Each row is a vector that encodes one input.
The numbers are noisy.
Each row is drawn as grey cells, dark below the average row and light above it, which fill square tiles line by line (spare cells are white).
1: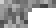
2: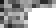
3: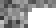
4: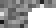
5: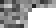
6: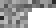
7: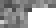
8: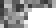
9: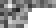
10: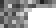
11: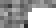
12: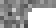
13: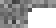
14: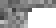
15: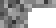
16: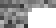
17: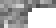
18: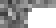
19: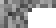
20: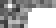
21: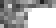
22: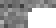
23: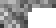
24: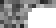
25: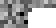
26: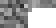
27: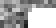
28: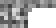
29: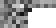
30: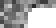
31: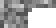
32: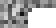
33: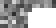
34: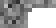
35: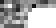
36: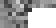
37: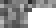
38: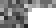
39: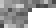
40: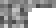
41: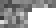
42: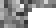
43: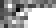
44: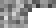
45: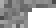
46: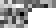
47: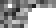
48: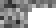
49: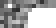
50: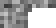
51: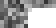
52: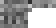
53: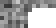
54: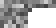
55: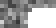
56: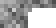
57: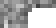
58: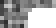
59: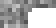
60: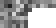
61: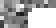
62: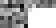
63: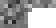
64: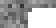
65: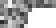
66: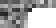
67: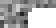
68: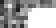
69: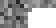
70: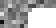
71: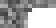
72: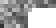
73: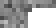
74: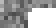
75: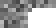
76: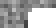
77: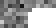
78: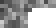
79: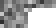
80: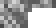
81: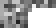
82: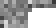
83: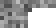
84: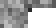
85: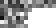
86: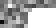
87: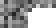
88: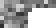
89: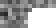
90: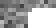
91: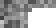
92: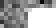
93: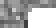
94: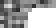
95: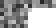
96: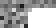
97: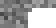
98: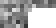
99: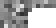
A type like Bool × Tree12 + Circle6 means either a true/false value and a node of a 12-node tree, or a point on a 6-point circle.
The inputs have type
(Bool × Bool × Bool × Bool + Line6) × Line5.
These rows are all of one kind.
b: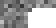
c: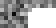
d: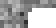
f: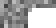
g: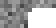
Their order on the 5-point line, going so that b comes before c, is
b, c, g, f, d.
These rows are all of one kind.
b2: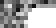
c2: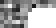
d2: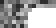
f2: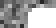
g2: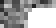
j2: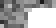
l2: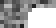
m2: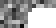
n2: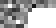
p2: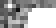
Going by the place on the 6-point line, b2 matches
d2, f2, l2 and m2.
